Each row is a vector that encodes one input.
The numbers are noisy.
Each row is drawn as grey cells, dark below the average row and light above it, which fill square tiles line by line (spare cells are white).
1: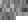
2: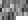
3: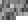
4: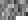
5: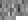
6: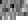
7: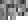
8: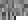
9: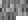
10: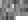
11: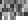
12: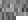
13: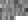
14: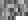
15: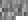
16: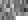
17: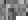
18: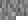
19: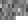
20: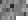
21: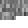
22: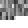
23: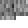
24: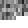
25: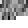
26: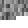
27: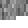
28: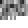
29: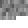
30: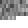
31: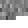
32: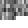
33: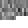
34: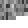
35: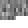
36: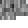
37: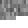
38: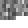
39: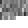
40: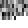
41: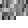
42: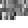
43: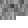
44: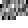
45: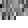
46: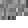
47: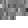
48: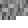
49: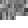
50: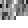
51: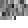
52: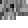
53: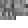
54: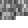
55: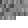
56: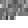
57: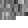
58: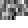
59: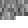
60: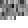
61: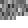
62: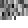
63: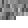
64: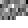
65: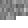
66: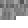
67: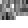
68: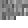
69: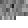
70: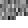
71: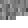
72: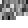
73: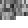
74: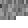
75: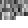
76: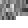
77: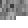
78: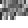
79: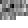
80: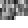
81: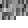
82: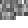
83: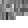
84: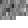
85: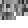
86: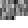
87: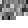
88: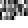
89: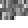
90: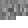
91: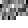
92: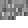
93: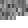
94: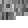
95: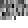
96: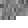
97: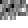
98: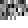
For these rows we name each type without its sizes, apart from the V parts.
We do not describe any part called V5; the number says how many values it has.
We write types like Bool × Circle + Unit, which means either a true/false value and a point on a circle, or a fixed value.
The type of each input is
Label × Line + V5.
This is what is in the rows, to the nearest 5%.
About 65% of them hold a label and a point on a line. The rest hold a value of V5.
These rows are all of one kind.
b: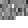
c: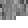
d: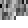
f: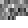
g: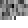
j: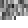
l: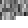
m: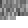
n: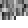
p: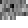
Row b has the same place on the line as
g, j and p.
